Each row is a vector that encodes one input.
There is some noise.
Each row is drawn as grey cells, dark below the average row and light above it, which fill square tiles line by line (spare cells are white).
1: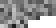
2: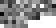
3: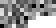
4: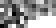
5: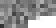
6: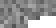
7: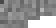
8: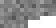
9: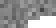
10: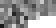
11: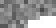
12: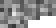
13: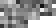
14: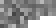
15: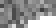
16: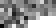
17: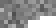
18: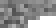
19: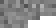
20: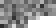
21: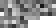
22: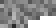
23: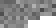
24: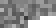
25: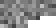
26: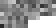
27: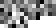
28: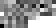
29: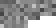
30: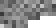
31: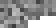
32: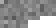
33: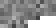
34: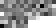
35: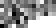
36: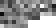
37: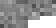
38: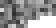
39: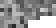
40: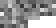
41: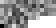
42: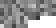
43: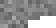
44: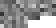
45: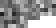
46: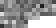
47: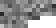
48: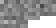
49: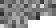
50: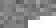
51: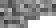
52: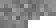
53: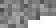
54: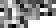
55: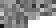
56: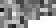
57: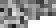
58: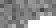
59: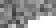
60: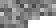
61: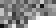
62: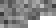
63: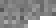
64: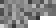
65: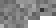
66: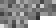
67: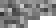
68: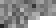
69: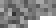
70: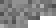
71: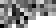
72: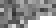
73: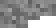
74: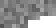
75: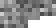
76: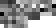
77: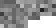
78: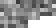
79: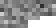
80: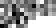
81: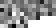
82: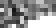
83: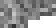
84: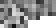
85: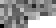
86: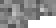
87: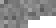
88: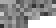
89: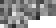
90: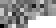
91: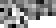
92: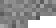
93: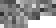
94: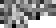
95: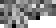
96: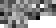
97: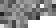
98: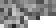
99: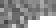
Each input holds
one of 12 labels, together with either a fixed value, or a node of an 11-node tree.
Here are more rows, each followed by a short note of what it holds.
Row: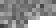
one of 12 labels
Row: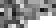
one of 12 labels
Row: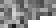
one of 12 labels and a node of an 11-node tree
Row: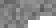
one of 12 labels
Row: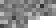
one of 12 labels
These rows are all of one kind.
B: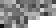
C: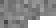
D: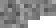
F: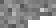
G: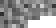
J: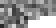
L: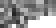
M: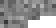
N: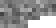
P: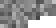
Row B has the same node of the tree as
C, F, G and M.
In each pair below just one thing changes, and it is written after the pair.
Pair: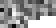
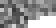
the node of the tree
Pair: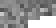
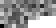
the node of the tree
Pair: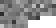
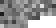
the node of the tree
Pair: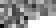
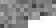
the node of the tree
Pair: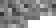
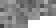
the node of the tree
